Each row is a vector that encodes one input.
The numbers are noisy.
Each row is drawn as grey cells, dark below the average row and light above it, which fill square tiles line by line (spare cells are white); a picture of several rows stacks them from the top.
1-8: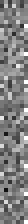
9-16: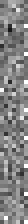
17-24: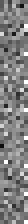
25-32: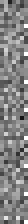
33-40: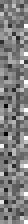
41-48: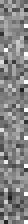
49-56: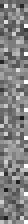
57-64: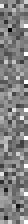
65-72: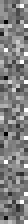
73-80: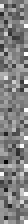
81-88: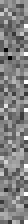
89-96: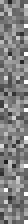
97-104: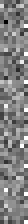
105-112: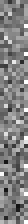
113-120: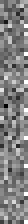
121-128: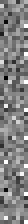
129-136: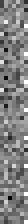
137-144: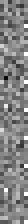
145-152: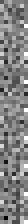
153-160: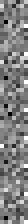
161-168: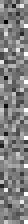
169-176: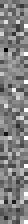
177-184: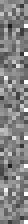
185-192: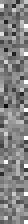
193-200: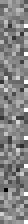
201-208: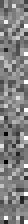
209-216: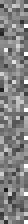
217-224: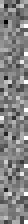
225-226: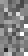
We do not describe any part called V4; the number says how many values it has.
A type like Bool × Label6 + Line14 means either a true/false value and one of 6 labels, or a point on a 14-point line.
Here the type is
(Bool × Bool × Bool + V4) × Line13.
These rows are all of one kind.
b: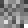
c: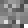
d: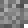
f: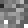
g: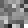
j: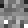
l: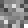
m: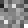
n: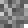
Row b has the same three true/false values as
f, j and m.
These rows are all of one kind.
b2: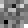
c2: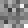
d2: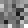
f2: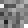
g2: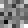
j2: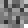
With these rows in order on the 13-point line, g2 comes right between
b2 and c2.
